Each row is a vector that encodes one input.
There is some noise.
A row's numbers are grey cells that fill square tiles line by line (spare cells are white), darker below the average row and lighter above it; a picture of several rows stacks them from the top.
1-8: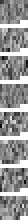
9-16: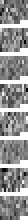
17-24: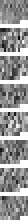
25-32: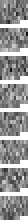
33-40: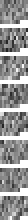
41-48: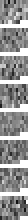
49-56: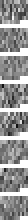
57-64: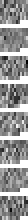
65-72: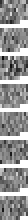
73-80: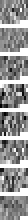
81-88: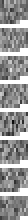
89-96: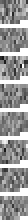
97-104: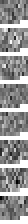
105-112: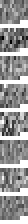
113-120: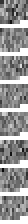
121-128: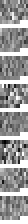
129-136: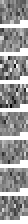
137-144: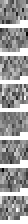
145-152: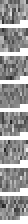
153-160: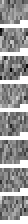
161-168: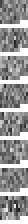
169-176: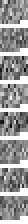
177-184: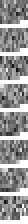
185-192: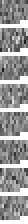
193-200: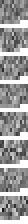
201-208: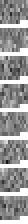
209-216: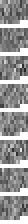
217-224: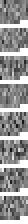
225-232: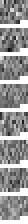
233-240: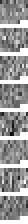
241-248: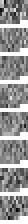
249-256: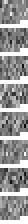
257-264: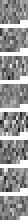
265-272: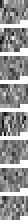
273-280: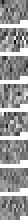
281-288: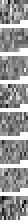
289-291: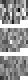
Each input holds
a list of up to two points on an 18-point line.
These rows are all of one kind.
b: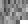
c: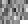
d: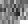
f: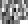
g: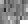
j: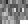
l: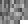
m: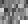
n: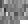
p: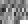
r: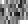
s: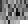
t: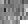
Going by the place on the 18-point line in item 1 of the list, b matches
d, g, m and t.
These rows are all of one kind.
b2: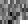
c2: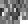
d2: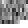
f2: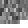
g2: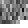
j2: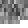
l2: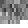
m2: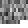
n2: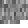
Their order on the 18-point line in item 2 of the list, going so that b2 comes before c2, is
d2, f2, m2, b2, l2, g2, n2, j2, c2.
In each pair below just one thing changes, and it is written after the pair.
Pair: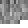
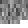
the place on the 18-point line in item 1 of the list
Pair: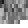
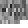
the place on the 18-point line in item 1 of the list
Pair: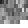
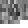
the place on the 18-point line in item 2 of the list
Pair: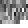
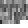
the place on the 18-point line in item 2 of the list
